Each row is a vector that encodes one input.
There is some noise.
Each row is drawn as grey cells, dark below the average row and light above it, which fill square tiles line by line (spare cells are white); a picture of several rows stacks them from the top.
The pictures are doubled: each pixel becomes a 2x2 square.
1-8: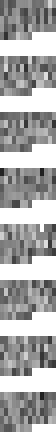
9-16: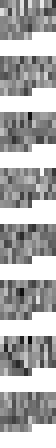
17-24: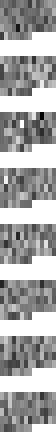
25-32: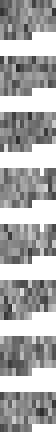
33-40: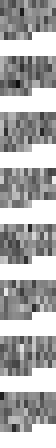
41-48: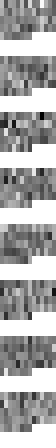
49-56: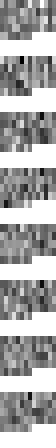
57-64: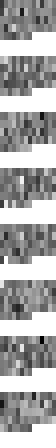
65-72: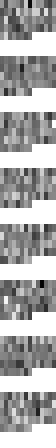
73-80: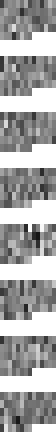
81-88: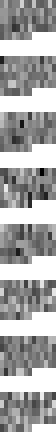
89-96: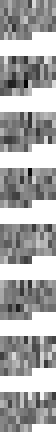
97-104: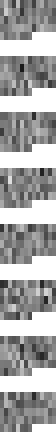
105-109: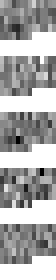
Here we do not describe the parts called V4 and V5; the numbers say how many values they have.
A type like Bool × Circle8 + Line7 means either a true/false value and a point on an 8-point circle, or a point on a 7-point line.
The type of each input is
Bool × (Line6 + V5) + V4.
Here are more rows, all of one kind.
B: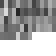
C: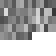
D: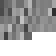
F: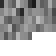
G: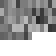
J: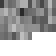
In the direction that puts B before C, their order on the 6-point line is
G, J, D, F, B, C.
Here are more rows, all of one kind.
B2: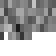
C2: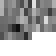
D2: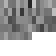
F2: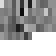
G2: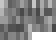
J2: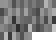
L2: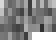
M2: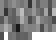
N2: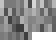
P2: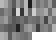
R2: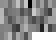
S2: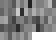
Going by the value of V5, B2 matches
J2 and M2.
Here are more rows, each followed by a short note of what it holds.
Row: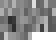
a true/false value and a value of V5
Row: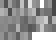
a value of V4
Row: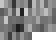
a true/false value and a value of V5
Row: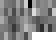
a true/false value and a value of V5
